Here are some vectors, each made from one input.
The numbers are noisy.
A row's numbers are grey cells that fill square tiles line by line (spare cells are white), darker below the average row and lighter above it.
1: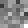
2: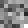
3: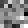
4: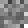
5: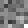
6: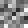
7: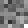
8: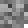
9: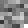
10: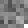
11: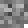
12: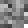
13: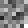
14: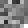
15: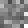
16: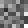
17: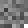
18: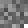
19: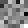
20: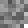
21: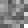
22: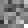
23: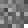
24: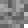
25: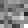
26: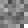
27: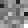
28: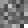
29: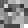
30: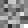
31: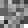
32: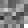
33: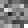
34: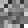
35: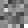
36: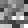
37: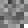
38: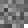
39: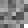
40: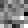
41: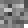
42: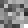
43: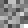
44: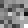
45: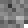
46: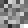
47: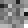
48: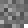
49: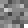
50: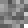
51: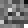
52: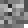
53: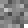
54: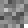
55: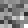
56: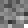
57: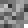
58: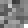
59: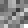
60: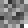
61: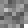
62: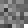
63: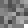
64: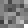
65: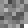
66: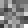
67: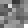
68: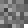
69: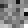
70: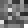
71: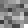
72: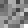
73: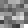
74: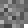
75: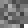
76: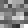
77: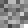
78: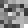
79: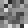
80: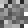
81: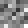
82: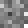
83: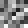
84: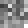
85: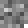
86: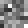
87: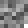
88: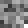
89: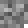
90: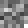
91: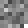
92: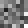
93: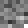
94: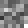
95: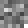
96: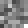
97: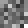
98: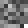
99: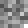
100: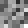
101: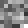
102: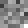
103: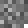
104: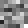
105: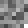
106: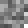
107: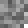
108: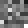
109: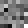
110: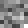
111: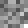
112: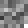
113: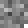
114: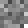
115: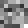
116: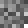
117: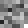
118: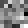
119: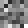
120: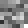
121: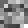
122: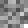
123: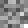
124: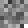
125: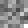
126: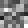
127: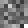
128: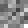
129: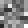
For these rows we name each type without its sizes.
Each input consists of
a point on a circle.
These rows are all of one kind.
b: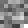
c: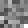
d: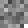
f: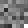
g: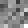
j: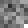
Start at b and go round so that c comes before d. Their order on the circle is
b, g, c, f, d, j.
